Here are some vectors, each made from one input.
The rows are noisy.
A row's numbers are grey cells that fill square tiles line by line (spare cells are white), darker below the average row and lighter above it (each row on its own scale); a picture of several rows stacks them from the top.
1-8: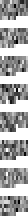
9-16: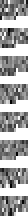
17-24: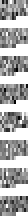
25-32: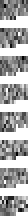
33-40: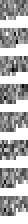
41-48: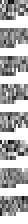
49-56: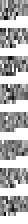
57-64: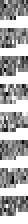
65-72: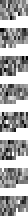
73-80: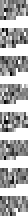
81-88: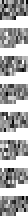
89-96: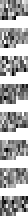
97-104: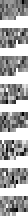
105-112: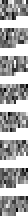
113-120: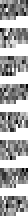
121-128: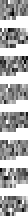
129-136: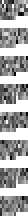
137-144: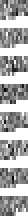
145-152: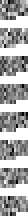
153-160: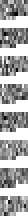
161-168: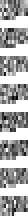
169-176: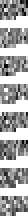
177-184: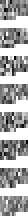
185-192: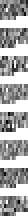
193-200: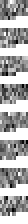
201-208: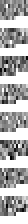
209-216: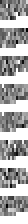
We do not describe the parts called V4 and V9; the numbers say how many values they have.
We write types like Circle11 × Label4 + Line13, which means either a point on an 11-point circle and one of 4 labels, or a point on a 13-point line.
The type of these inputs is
(Label5 × V9 + V4) × Line10.
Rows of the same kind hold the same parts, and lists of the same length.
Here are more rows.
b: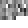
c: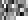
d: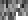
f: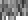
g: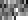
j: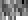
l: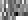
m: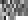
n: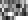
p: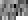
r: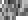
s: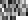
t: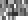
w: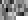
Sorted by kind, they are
b, g, l, n, p, r, t
c, d, f, j, m, s, w

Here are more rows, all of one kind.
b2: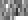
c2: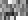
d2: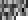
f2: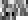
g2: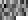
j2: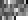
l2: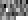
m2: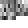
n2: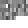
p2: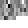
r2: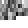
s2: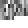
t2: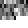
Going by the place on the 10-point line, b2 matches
n2, p2 and s2.
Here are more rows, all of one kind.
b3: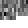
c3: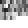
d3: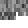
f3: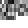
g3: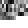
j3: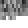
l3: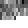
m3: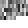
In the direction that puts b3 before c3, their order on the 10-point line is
l3, b3, d3, j3, c3, m3, f3, g3.
